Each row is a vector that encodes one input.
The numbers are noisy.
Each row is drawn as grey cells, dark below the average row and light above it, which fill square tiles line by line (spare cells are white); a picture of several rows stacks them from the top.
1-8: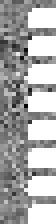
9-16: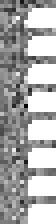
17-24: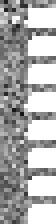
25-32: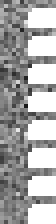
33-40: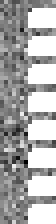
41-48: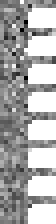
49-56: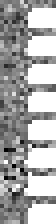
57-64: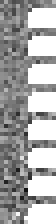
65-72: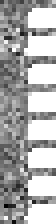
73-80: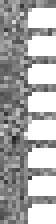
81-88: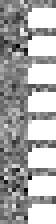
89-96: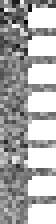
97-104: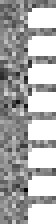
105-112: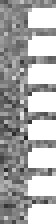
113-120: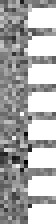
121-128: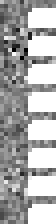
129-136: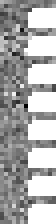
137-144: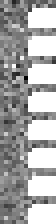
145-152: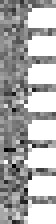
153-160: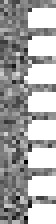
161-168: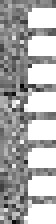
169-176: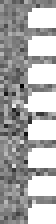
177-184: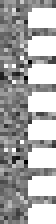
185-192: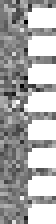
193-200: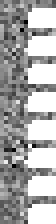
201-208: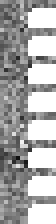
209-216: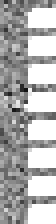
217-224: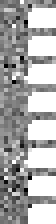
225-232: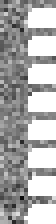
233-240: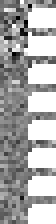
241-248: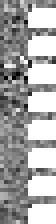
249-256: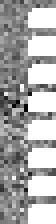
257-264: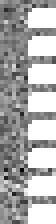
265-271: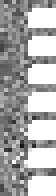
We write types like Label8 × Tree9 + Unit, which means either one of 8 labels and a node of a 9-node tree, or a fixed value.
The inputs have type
Tree16.
